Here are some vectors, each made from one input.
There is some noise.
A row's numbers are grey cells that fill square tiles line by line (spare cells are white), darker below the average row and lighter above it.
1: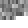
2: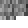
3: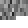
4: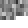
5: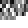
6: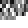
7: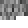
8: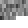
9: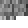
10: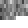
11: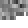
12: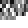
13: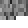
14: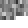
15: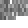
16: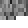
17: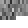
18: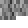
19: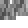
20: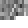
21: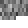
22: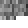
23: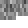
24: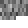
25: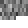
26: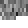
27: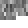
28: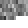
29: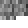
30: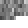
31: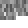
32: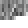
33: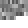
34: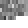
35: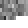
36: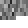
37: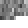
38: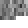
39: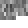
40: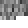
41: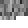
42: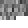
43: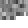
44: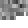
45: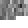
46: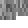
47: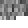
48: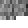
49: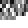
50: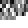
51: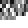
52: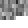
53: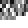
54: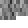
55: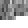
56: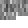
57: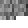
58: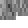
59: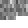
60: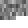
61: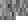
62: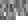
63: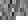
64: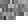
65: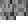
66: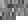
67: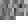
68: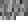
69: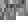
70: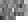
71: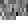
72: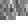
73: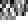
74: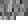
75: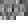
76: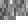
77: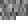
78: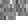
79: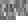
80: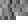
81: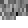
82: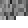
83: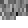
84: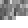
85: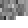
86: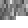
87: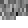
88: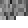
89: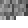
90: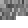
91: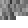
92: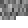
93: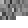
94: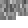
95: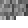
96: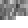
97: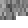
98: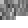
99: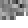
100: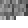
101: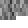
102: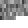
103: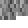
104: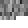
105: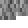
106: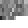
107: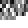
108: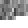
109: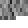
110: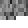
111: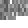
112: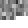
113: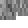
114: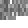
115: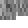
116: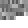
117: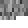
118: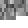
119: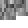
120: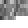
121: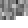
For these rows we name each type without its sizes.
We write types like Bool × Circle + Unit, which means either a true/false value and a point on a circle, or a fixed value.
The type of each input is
List(Line).
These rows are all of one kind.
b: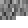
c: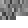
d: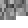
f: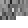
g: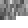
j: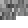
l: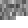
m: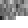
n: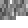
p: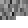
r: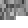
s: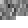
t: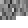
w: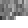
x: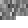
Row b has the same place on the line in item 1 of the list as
c, f, p and t.
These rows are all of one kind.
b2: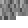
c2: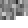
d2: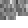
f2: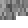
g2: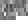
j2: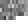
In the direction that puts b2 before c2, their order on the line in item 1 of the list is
b2, f2, g2, d2, j2, c2.
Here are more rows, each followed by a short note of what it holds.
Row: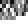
the empty list
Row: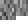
a list of three items
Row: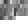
a list of three items
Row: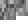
a list of three items
